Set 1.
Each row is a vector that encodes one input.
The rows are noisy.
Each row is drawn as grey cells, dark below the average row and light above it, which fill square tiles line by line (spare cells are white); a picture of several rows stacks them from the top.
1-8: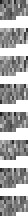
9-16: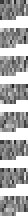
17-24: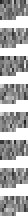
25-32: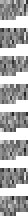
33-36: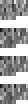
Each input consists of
either a point on a 4-point line, or a point on a 5-point line.
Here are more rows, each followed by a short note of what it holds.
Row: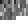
a point on a 4-point line
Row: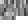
a point on a 5-point line
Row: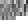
a point on a 5-point line
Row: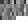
a point on a 4-point line
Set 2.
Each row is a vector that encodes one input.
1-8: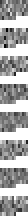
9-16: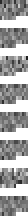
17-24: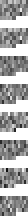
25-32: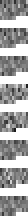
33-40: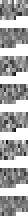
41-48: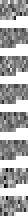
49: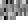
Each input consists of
either a point on a 6-point line, or a point on a 7-point line.
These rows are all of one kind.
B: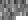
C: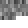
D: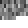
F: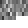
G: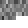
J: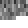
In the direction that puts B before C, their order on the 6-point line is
D, J, B, C, G, F.
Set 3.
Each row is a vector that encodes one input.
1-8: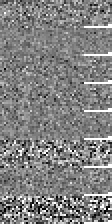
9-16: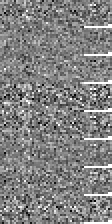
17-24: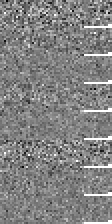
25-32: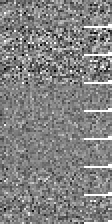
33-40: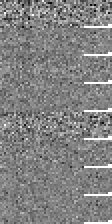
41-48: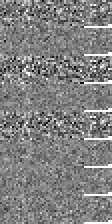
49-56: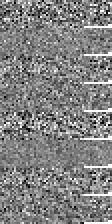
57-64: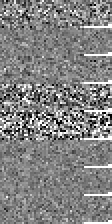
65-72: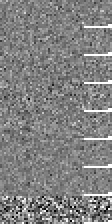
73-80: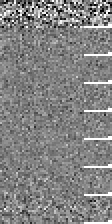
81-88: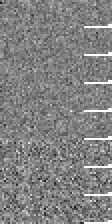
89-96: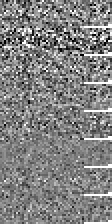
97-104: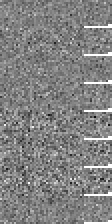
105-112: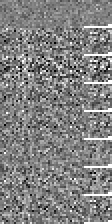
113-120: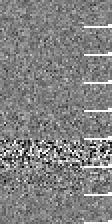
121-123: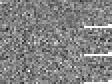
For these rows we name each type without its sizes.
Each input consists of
a point on a line and three true/false values.
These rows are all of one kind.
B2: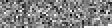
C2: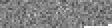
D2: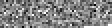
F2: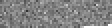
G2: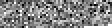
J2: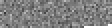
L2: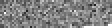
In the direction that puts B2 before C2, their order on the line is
J2, B2, C2, F2, L2, G2, D2.
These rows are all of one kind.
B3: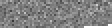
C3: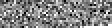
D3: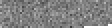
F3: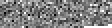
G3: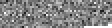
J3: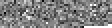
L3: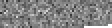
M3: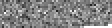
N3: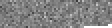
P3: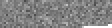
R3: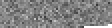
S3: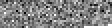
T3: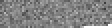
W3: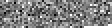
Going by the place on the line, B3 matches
D3, J3 and M3.
